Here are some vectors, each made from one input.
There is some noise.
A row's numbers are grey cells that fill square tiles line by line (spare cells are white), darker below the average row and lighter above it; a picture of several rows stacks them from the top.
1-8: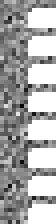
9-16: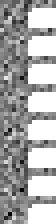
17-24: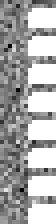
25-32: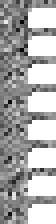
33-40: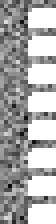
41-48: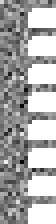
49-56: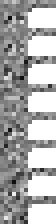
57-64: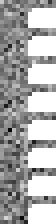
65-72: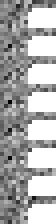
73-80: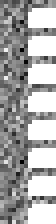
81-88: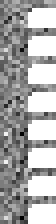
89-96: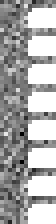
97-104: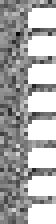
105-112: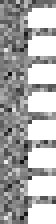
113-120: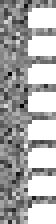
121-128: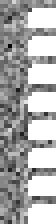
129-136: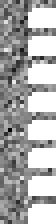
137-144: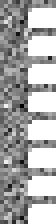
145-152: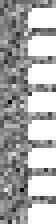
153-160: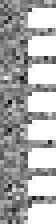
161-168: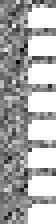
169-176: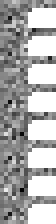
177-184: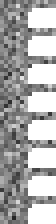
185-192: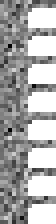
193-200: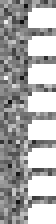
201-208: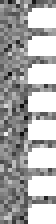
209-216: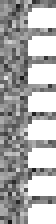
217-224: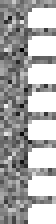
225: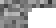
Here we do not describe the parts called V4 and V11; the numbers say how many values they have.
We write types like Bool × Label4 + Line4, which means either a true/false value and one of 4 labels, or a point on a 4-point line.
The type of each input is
Line5 × (Line7 + V11) × V4.
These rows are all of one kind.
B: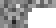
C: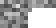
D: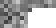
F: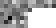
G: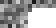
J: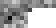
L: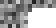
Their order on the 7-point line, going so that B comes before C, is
J, B, L, D, G, F, C.
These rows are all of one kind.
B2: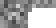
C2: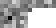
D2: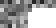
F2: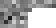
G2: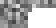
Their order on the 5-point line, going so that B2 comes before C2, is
B2, D2, F2, C2, G2.
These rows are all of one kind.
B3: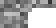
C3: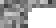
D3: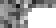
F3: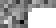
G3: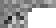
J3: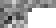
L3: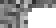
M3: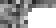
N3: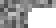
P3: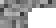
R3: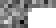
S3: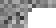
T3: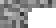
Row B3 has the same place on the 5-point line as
C3, P3, R3 and T3.
